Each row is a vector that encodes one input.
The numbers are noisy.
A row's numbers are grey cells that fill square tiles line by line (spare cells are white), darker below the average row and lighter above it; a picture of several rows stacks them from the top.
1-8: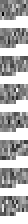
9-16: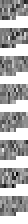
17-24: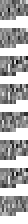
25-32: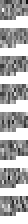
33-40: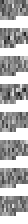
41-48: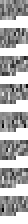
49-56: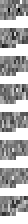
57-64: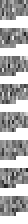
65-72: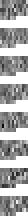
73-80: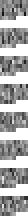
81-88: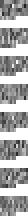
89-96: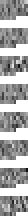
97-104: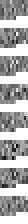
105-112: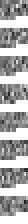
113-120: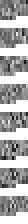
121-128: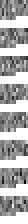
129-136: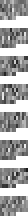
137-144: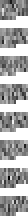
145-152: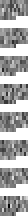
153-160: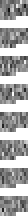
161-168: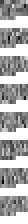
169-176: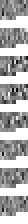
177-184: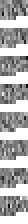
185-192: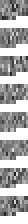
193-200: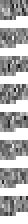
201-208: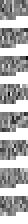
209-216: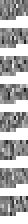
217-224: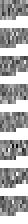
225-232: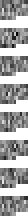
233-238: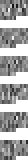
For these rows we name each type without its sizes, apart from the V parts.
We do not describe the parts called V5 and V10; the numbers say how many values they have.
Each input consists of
a value of V10, together with either a point on a circle and a true/false value, or a value of V5.
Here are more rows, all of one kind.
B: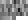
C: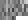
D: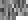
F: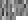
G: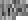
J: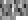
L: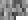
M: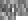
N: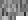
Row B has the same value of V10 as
G and J.
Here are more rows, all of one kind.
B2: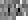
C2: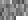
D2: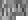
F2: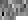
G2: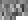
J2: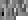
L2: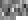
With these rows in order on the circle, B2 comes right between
G2 and L2.
